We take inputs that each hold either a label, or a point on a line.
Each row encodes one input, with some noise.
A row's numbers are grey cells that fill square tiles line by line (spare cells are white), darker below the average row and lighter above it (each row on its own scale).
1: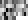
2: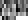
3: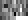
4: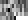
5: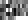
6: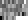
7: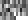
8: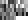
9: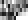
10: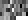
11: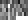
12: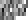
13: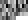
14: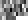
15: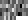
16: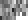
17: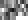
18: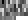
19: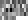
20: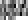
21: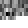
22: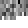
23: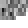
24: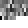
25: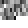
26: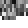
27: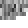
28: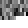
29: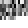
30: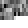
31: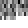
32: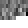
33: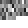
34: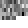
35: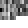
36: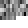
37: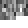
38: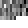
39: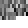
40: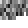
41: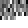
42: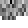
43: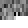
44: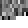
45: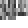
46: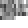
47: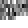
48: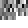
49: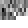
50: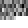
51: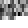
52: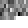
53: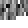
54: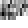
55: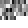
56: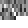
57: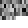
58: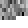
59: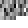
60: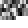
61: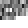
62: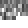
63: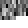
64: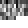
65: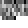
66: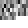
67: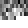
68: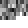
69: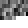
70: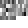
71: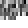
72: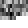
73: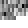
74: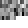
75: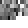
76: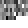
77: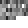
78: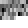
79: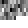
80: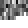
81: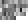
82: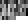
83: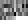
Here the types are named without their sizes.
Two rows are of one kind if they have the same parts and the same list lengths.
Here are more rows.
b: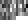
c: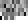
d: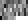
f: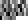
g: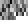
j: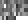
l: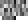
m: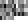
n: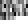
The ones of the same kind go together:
b, d, g, j, n
c, f, l, m

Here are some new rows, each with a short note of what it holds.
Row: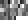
a point on a line
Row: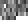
a label
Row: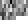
a label
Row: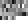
a point on a line
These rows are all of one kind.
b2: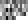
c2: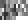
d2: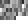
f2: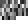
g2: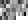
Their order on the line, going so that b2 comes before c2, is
f2, g2, d2, b2, c2.
